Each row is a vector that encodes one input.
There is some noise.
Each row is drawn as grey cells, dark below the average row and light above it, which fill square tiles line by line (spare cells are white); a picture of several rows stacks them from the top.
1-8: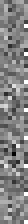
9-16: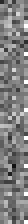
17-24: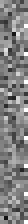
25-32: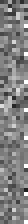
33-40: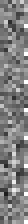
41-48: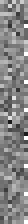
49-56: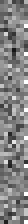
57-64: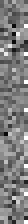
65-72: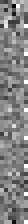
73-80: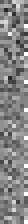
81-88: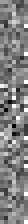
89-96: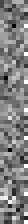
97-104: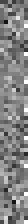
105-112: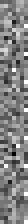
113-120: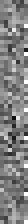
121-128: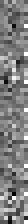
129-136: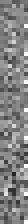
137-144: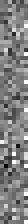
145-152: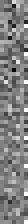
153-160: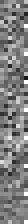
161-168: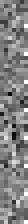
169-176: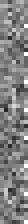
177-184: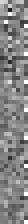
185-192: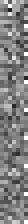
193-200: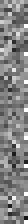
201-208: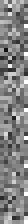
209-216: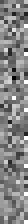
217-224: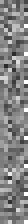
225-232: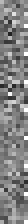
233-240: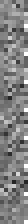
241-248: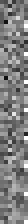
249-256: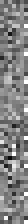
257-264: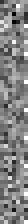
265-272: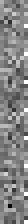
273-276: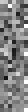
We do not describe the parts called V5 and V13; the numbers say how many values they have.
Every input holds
a node of an 11-node tree, together with either a point on a 4-point line and a value of V13, or a value of V5.
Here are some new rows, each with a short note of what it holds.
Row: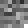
a point on a 4-point line, a node of an 11-node tree and a value of V13
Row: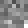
a point on a 4-point line, a node of an 11-node tree and a value of V13
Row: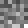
a point on a 4-point line, a node of an 11-node tree and a value of V13
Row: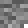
a point on a 4-point line, a node of an 11-node tree and a value of V13
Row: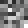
a point on a 4-point line, a node of an 11-node tree and a value of V13
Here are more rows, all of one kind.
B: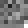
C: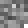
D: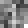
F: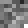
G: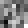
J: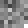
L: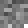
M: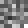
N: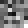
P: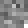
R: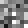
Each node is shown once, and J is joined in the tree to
R.
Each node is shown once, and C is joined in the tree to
L, M and P.
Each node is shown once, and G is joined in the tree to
D and N.
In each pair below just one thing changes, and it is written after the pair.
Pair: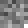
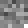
the value of V13
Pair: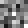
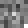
the place on the 4-point line
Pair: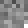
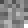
the place on the 4-point line
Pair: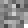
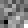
the node of the tree
